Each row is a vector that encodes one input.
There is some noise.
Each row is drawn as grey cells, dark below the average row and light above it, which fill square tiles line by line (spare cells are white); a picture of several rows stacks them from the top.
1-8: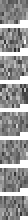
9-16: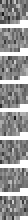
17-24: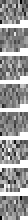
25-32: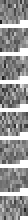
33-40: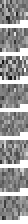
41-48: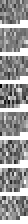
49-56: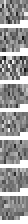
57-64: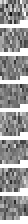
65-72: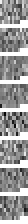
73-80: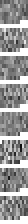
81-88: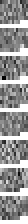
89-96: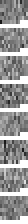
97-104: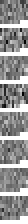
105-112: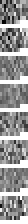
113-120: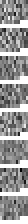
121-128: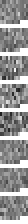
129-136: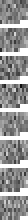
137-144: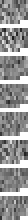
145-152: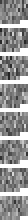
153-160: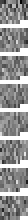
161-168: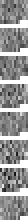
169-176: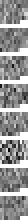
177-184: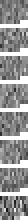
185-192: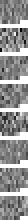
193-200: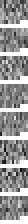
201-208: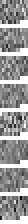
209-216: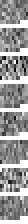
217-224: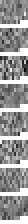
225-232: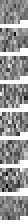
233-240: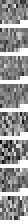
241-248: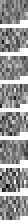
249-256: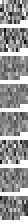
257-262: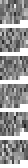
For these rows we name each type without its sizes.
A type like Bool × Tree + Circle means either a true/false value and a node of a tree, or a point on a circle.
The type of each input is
(Circle + Line) × (Tree + Unit).
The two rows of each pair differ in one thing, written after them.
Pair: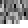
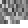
the node of the tree
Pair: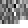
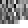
the place on the line
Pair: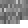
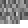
the place on the line
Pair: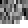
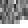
the place on the line
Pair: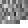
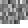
the place on the line
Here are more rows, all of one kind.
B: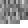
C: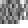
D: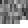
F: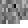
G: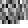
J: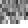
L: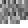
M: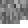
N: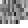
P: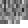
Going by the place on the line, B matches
C, L, N and P.
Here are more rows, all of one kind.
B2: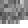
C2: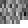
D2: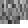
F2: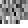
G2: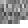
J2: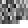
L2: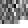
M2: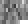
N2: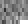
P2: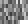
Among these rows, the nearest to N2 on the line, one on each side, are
C2 and L2.
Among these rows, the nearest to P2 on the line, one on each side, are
L2 and M2.
